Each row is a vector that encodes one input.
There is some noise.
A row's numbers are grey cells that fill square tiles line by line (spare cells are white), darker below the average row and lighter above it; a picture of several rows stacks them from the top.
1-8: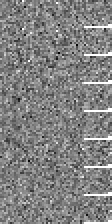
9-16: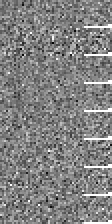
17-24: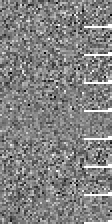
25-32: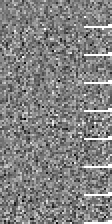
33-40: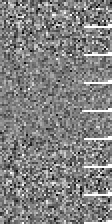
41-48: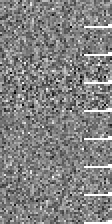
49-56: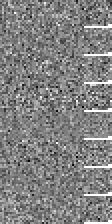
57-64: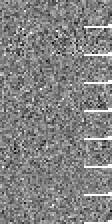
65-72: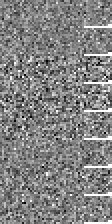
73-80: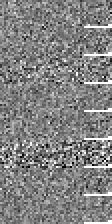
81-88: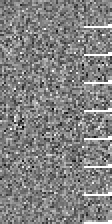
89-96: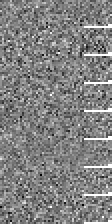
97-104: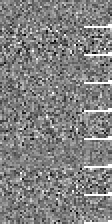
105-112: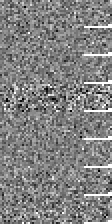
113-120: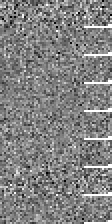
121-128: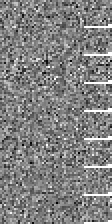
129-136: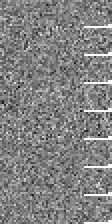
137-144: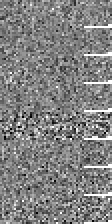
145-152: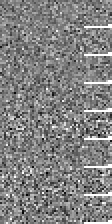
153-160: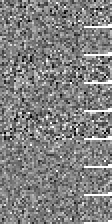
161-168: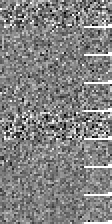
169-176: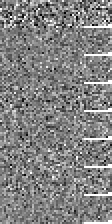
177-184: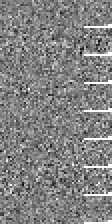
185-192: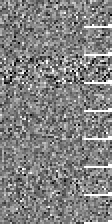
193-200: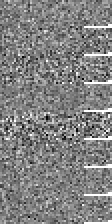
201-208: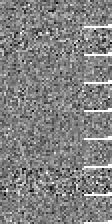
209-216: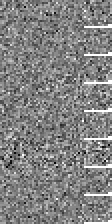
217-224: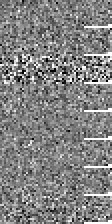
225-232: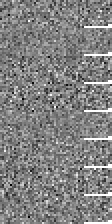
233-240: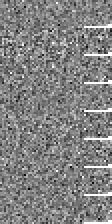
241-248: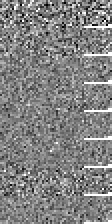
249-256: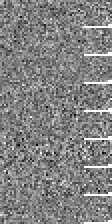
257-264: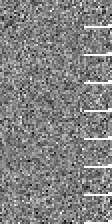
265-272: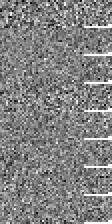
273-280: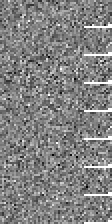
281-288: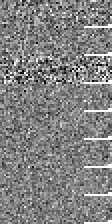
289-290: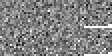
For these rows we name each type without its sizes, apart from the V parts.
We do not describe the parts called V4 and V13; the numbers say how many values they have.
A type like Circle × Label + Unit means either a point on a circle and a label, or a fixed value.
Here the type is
(Bool × Tree × V4 + V13) × Tree.
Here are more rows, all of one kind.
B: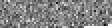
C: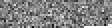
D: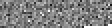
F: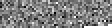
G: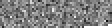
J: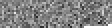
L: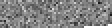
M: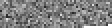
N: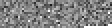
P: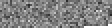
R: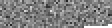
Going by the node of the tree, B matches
G, L, P and R.
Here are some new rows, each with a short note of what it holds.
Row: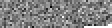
a node of a tree and a value of V13
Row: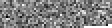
a node of a tree and a value of V13
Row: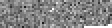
a node of a tree and a value of V13
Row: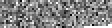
a node of each of two trees, a true/false value and a value of V4
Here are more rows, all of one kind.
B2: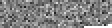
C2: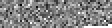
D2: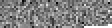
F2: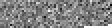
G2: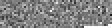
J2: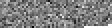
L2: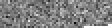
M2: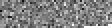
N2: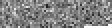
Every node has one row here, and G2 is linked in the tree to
B2 and L2.
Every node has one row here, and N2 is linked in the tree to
C2.
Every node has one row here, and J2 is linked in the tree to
D2.
